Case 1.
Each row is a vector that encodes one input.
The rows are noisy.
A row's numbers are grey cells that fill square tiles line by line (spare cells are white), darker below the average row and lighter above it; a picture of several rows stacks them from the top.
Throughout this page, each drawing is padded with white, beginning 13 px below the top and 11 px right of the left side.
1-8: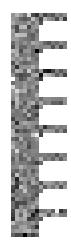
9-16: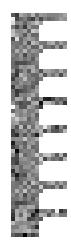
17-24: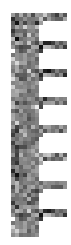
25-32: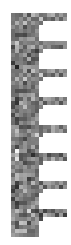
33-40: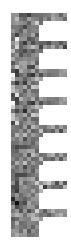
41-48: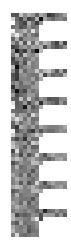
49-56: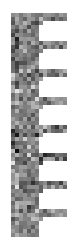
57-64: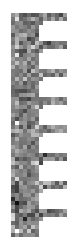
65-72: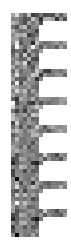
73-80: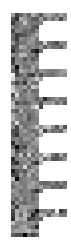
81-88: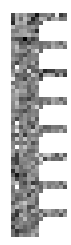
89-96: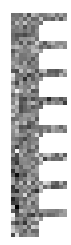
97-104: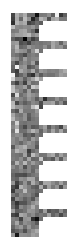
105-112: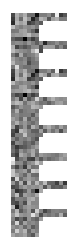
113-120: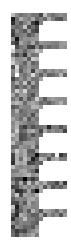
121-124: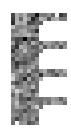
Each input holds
a list of up to two points on a 7-point line.
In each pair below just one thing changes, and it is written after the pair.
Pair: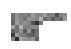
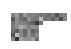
the place on the 7-point line in item 2 of the list
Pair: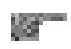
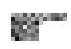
the place on the 7-point line in item 1 of the list
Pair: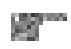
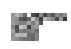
the place on the 7-point line in item 1 of the list
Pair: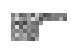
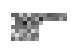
the place on the 7-point line in item 1 of the list
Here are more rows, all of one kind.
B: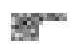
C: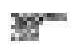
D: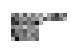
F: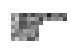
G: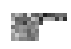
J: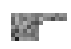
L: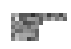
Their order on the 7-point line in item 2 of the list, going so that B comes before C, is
B, J, D, L, G, F, C.
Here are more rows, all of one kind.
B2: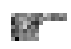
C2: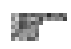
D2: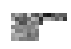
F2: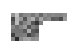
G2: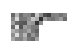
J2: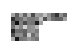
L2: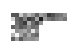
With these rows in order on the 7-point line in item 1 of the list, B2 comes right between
F2 and J2.
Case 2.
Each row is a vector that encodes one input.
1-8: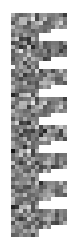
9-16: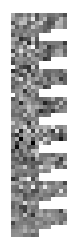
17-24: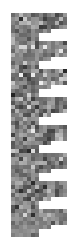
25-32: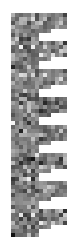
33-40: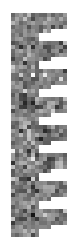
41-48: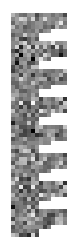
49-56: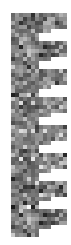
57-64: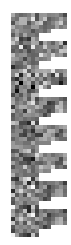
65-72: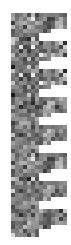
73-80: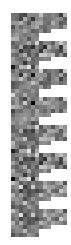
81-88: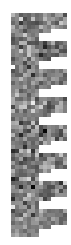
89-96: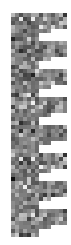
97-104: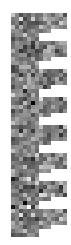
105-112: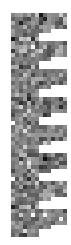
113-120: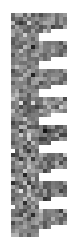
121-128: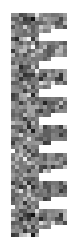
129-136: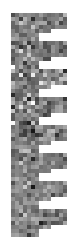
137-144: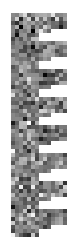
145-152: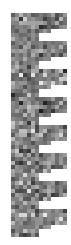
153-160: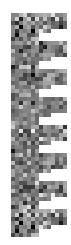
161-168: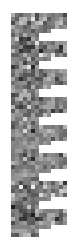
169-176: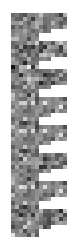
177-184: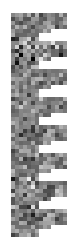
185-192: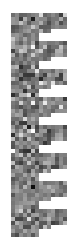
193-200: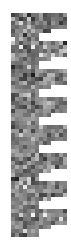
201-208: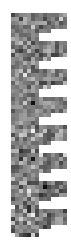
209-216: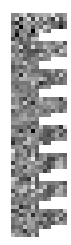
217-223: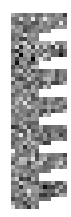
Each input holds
a list of up to two points on a 9-point line.
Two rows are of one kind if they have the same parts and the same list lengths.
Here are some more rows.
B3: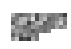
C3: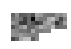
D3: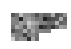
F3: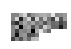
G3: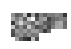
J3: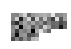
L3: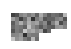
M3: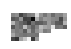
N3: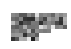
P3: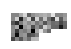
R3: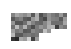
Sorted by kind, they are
B3, G3
C3, D3, L3, M3, N3, R3
F3, J3, P3

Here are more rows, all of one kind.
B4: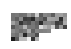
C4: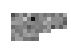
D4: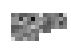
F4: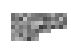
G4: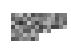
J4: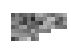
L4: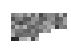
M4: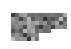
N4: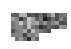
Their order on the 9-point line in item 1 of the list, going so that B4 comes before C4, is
B4, L4, J4, G4, C4, F4, D4, M4, N4.
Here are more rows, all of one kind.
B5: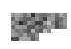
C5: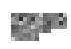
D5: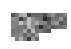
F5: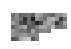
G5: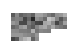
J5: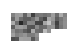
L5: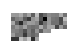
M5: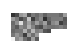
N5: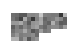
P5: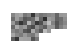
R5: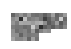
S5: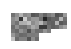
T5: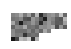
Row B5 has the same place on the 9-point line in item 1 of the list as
F5, G5, J5 and P5.
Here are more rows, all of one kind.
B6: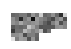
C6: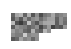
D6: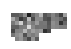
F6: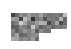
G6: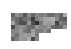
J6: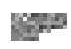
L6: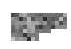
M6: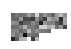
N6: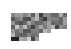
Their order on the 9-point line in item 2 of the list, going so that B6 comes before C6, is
B6, D6, G6, M6, F6, L6, C6, J6, N6.
